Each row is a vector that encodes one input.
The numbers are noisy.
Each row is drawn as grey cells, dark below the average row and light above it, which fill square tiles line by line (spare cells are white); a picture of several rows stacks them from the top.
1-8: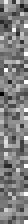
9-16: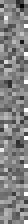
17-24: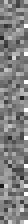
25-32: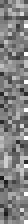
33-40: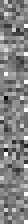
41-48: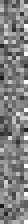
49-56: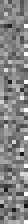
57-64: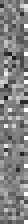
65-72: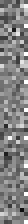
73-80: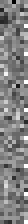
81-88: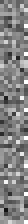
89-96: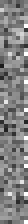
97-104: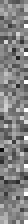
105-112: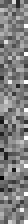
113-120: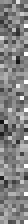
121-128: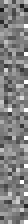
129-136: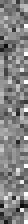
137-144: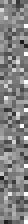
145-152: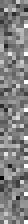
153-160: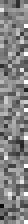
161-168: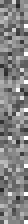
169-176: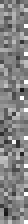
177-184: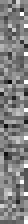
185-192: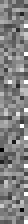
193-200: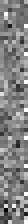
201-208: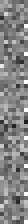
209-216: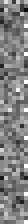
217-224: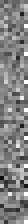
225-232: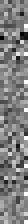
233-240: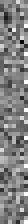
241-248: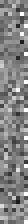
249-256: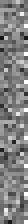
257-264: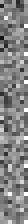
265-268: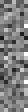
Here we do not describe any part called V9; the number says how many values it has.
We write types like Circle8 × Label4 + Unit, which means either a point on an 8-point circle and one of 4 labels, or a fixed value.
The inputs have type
(Bool × Circle10 + Circle8) × (Tree11 + V9).
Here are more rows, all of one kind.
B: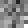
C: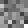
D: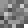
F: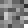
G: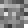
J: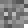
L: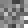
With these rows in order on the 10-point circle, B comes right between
G and J.
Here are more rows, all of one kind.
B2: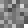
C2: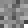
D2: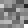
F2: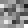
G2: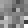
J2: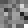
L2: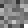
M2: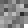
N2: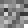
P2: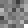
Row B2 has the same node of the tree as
C2, D2, F2 and G2.
